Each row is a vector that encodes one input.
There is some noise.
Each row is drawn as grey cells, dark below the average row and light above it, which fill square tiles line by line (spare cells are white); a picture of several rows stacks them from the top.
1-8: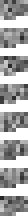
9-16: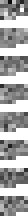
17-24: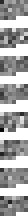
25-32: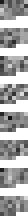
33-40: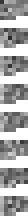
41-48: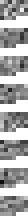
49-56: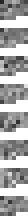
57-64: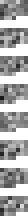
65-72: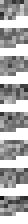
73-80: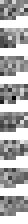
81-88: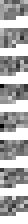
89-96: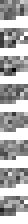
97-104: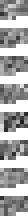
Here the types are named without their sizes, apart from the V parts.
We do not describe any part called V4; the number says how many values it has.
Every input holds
either a true/false value and a value of V4, or a list of points on a line.
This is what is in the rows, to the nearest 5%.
About 25% of them hold a true/false value and a value of V4. The rest are lists of points on a line.
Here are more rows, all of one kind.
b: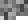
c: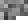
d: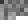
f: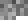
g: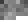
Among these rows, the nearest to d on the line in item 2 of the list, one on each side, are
c and f.
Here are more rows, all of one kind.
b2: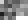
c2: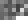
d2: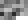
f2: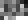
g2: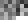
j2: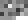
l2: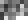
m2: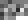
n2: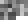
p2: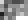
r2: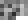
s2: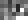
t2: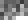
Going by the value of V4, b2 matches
l2, p2 and t2.
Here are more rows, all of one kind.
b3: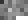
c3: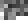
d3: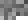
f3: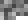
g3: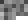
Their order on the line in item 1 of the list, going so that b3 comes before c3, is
b3, g3, f3, d3, c3.
